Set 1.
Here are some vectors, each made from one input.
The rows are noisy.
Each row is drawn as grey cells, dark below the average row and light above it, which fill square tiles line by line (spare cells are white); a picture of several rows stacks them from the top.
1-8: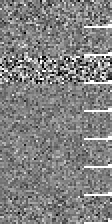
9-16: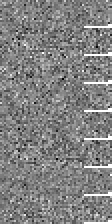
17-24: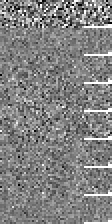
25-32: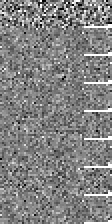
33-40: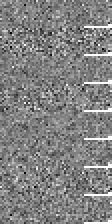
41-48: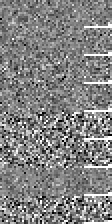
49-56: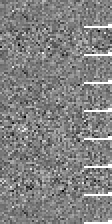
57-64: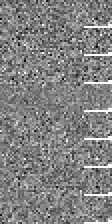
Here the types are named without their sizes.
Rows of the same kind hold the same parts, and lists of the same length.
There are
3 kinds of row.
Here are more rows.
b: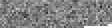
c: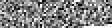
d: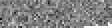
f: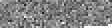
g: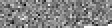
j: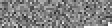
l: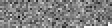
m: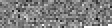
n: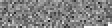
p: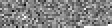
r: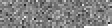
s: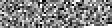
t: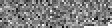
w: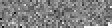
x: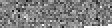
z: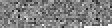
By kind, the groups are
b, d, j, l, n, t, w
c, s
f, g, m, p, r, x, z

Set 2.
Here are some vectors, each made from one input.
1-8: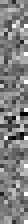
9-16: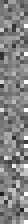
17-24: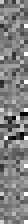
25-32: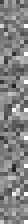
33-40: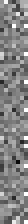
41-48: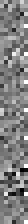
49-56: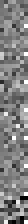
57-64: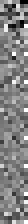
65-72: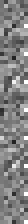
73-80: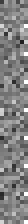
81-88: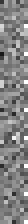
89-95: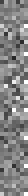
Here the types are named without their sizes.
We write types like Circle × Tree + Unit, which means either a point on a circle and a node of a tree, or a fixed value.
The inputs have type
Bool × Label + Unit.
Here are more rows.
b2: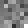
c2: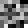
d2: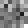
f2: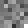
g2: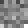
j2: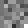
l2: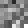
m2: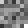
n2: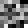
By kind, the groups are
b2, d2, f2, g2, j2, l2, m2
c2, n2

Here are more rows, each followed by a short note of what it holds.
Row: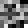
a fixed value
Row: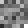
a label and a true/false value
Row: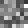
a label and a true/false value
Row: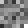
a label and a true/false value
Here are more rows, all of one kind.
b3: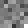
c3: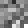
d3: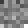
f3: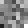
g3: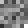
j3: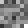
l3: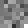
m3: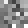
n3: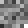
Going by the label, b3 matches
d3 and l3.
